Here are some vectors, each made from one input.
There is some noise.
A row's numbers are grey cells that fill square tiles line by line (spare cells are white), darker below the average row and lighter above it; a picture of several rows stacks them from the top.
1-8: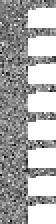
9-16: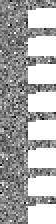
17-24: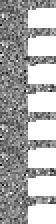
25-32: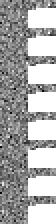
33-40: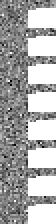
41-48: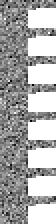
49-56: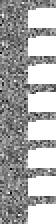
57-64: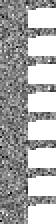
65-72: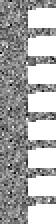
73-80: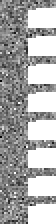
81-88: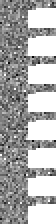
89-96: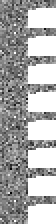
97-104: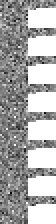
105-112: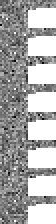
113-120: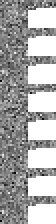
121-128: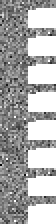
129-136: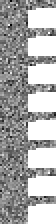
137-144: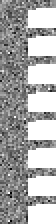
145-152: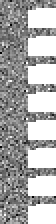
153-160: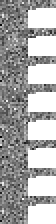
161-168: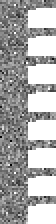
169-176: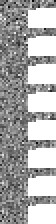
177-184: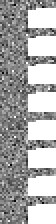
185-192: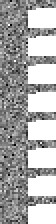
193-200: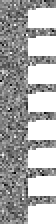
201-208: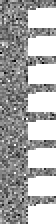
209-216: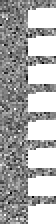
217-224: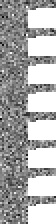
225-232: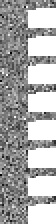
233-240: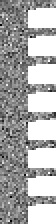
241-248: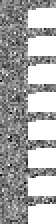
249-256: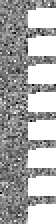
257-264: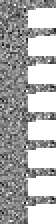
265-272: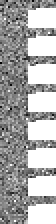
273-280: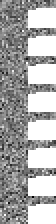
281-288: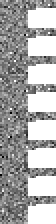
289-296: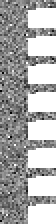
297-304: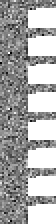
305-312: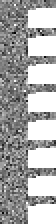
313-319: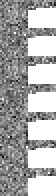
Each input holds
either a point on a 6-point circle, or a point on a 10-point line, or a point on a 13-point line.
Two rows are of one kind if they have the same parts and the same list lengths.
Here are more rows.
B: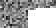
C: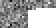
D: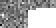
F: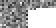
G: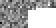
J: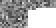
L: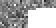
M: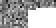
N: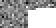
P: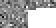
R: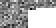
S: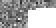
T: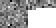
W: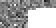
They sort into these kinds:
B, F, M, R
C, G, N, P, T
D, J, L, S, W

